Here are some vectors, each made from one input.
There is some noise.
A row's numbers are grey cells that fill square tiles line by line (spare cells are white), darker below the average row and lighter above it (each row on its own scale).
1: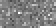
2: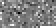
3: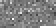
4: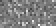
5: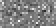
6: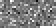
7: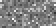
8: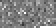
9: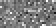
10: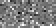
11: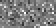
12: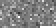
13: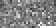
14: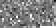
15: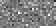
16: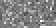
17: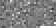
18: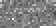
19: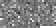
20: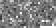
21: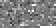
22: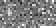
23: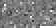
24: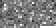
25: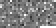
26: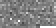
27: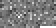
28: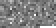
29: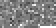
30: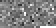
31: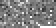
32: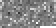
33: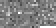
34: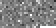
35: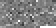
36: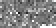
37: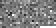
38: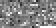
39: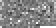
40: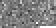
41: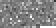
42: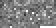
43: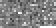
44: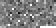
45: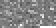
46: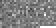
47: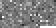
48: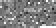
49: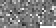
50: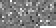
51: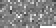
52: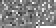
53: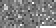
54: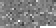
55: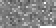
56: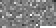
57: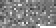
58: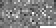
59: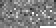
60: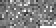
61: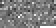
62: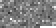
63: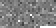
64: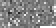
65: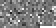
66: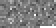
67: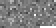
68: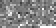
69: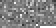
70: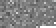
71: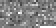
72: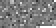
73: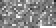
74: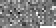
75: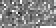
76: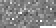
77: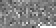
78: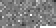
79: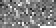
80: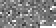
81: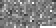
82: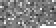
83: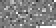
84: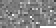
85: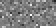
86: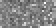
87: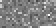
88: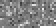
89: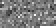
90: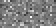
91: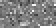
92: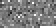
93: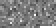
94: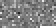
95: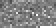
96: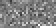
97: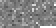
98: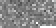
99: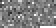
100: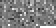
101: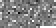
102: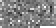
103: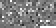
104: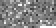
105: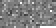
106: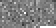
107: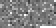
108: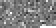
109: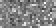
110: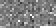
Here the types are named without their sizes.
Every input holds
a point on a circle, together with either a fixed value, or three true/false values.
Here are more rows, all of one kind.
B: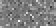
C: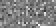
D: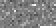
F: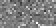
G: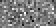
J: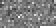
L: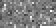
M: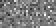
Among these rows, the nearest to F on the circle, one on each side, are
C and D.
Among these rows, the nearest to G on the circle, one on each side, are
B and D.
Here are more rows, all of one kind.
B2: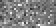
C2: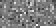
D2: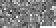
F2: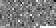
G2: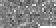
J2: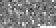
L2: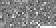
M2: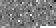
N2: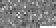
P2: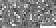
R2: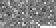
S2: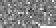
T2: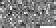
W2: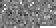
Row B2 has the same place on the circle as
J2, L2, R2 and S2.
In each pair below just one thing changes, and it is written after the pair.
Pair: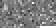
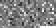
the place on the circle
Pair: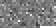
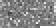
one of the three true/false values
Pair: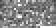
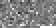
the place on the circle
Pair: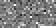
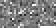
the place on the circle
